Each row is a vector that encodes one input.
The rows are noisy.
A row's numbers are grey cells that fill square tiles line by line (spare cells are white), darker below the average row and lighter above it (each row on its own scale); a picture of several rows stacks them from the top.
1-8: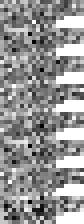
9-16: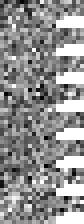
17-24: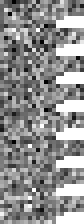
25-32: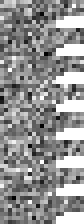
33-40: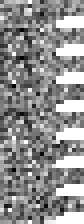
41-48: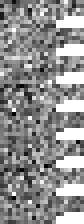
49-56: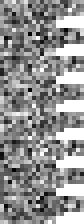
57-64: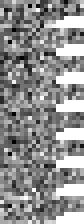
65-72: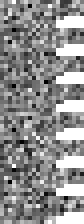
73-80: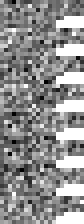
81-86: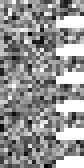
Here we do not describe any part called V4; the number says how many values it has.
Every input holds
either a point on a 5-point line, or a point on a 7-point line and a value of V4.
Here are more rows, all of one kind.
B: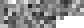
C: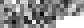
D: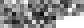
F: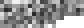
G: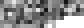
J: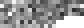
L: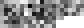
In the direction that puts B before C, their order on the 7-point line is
J, B, C, D, L, F, G.
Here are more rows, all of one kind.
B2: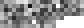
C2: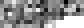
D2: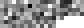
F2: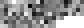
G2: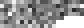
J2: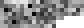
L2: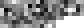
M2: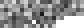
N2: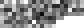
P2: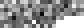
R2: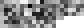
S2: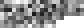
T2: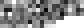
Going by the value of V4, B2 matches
D2, M2 and P2.
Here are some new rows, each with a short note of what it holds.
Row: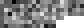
a point on a 5-point line
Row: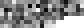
a point on a 7-point line and a value of V4
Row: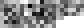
a point on a 7-point line and a value of V4
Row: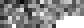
a point on a 5-point line
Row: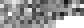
a point on a 7-point line and a value of V4
